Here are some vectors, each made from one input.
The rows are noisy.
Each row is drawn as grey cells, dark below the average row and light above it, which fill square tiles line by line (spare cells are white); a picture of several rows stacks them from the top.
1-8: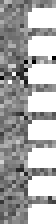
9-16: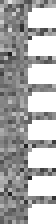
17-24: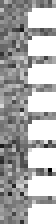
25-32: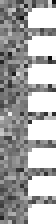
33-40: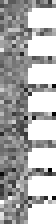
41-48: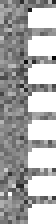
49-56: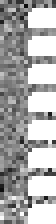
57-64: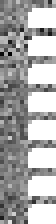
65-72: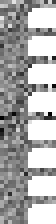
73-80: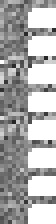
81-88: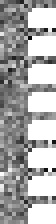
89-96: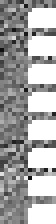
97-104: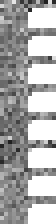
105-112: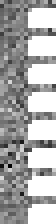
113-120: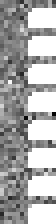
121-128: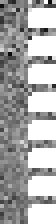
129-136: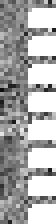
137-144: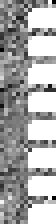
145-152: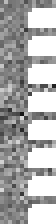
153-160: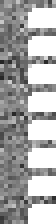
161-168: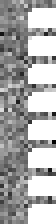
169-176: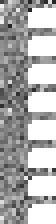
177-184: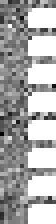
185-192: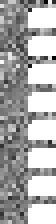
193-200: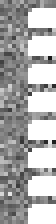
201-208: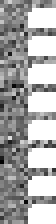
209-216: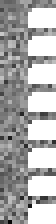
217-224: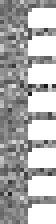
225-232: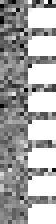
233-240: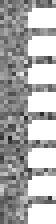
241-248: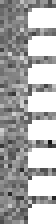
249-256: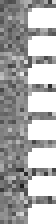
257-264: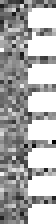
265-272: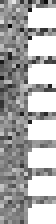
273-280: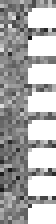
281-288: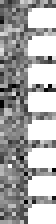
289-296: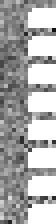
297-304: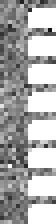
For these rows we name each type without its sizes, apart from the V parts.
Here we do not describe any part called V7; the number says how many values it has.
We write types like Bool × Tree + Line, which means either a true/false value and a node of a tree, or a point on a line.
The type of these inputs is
Circle + Line × V7.
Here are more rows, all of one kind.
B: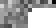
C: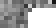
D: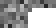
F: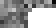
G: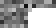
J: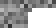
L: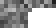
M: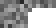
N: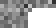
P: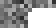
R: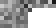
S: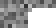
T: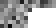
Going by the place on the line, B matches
C, F and R.
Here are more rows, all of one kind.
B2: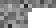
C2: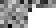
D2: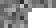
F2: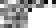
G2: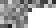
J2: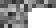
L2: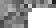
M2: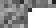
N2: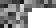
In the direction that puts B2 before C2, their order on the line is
B2, J2, L2, G2, M2, N2, C2, D2, F2.
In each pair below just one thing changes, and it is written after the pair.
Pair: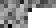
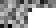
the value of V7
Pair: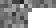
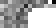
the place on the line
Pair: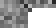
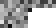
the value of V7
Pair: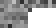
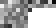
the place on the line
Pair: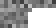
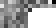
the value of V7
